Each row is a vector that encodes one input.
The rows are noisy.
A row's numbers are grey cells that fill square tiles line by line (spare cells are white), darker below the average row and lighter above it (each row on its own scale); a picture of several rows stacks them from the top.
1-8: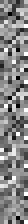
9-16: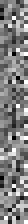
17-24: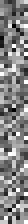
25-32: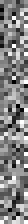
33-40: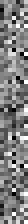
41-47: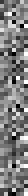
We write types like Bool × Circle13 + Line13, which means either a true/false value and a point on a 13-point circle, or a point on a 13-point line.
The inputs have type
Bool × Line6.
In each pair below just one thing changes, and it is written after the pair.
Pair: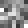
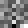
the place on the 6-point line
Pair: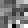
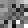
the place on the 6-point line
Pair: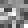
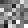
the true/false value
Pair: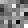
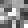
the place on the 6-point line
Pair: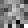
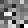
the true/false value
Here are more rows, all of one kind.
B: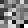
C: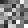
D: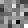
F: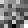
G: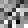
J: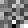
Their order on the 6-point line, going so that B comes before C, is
G, D, B, C, F, J.
